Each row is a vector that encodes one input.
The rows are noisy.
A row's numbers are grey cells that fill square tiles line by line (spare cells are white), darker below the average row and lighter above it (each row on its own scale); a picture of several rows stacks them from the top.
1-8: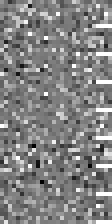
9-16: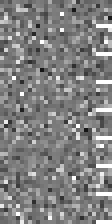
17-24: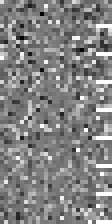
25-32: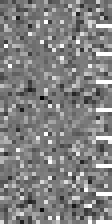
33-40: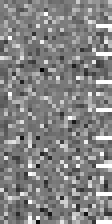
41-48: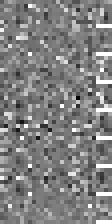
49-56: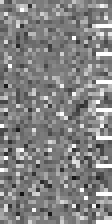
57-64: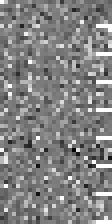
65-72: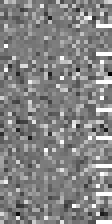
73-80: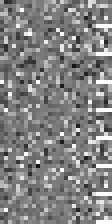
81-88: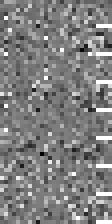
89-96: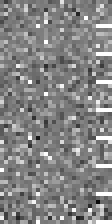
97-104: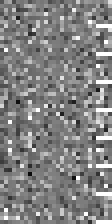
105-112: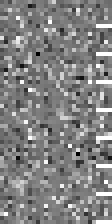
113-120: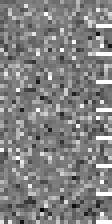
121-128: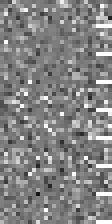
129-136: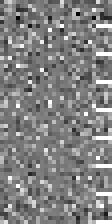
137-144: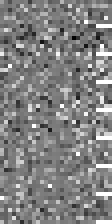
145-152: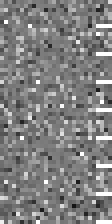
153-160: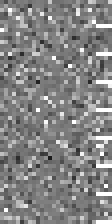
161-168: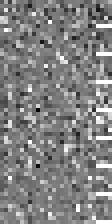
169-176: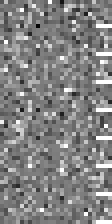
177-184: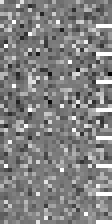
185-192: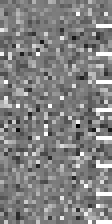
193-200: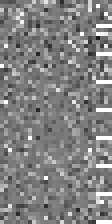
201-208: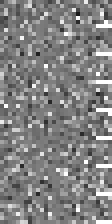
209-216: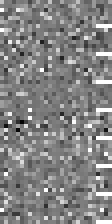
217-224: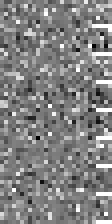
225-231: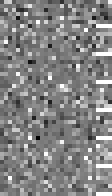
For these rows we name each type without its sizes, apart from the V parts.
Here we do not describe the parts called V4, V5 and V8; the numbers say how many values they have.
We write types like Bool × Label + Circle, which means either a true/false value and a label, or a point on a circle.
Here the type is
Bool × V4 + (Circle + V8) × Tree × V5.
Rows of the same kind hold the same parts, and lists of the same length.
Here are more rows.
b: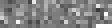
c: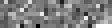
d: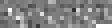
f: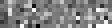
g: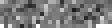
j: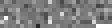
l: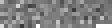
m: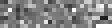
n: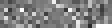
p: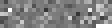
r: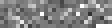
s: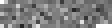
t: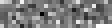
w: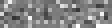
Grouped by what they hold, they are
b, c, d, j, n, r
f, m, p, w
g, l, s, t

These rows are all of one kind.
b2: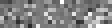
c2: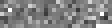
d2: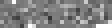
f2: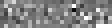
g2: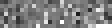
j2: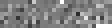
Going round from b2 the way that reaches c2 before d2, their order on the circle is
b2, j2, f2, c2, d2, g2.
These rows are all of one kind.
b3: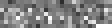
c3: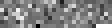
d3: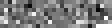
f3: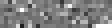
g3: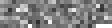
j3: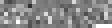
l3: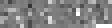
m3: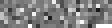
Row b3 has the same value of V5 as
d3 and m3.
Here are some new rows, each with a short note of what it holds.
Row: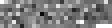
a true/false value and a value of V4
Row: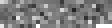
a true/false value and a value of V4
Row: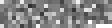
a true/false value and a value of V4
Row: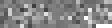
a point on a circle, a node of a tree and a value of V5
